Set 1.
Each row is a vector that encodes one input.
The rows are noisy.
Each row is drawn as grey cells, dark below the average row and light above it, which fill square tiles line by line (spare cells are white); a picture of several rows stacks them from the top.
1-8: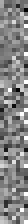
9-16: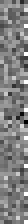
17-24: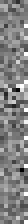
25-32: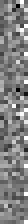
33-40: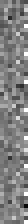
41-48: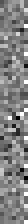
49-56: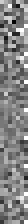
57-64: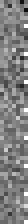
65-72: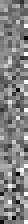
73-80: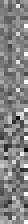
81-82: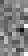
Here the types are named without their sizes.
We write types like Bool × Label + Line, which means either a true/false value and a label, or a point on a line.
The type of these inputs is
(Bool × Bool × Bool + Unit) × Line.
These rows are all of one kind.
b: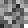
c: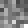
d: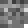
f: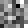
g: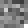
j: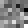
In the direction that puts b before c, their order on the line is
f, b, d, g, c, j.
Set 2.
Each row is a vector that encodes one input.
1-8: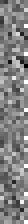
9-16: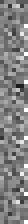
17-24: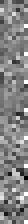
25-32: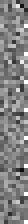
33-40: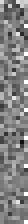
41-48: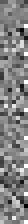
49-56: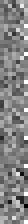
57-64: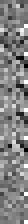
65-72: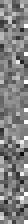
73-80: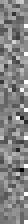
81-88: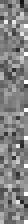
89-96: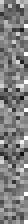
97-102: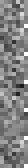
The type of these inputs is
(Bool × Bool × Bool + Unit) × Line9.
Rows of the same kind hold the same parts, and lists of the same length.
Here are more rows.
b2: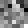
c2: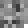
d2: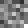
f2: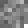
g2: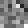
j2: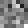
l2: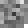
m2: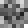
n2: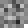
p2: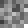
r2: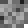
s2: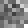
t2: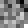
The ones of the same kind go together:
b2, f2, g2, j2, l2, m2
c2, d2, n2, p2, r2, s2, t2

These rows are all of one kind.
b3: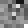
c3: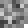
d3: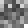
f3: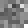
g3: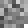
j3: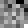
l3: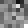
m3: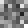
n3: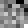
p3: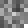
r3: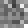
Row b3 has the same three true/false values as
j3, m3, n3 and p3.
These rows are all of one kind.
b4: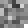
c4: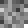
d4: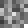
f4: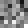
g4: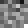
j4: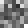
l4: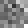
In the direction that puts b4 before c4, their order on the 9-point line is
j4, l4, b4, d4, c4, g4, f4.
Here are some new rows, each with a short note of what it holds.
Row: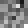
a point on a 9-point line and three true/false values
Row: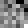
a point on a 9-point line and three true/false values
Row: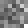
a point on a 9-point line and three true/false values
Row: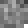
a point on a 9-point line
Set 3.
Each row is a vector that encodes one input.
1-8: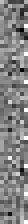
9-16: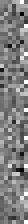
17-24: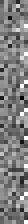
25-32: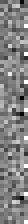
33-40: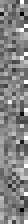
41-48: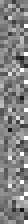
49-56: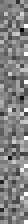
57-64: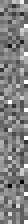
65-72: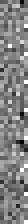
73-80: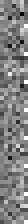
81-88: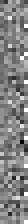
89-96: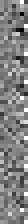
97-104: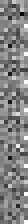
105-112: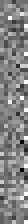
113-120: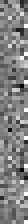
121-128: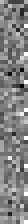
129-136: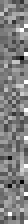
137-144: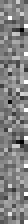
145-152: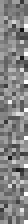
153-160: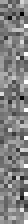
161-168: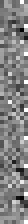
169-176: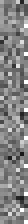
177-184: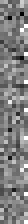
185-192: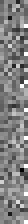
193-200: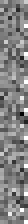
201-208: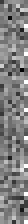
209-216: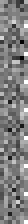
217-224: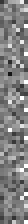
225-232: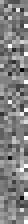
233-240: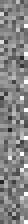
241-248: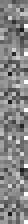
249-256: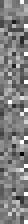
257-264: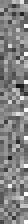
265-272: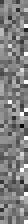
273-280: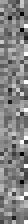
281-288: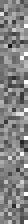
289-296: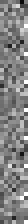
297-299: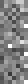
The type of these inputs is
Bool × Bool × Bool × Circle19.
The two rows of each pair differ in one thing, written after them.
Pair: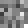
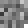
the place on the 19-point circle
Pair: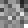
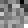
one of the three true/false values
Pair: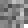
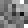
the place on the 19-point circle
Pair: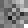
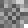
the place on the 19-point circle
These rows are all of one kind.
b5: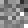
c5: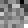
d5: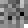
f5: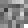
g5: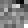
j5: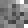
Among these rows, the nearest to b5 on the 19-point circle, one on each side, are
c5 and f5.
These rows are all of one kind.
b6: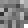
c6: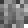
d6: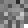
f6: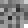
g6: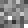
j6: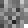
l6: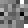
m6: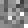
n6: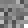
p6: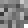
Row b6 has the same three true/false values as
c6, d6, l6 and p6.
